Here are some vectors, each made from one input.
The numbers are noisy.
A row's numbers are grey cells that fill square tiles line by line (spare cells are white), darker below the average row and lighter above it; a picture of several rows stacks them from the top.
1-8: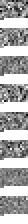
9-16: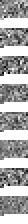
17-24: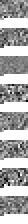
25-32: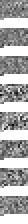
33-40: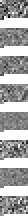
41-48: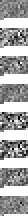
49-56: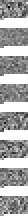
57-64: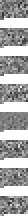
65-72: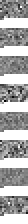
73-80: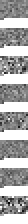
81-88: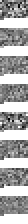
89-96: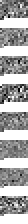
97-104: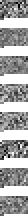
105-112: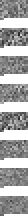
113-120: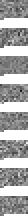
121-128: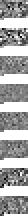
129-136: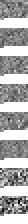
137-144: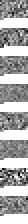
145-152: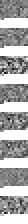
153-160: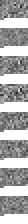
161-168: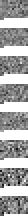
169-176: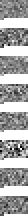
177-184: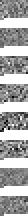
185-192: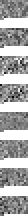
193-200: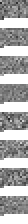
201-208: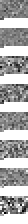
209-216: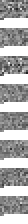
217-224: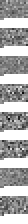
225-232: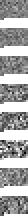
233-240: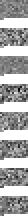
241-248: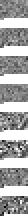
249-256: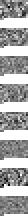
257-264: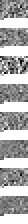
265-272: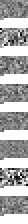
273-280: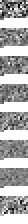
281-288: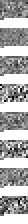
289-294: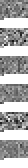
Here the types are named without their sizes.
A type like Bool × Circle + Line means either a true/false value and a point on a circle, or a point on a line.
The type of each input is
(Bool × Bool × Bool + Tree) × Line × Line.
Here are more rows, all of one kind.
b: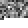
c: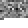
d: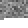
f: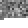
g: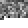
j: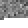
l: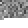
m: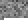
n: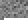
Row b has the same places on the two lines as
c and g.
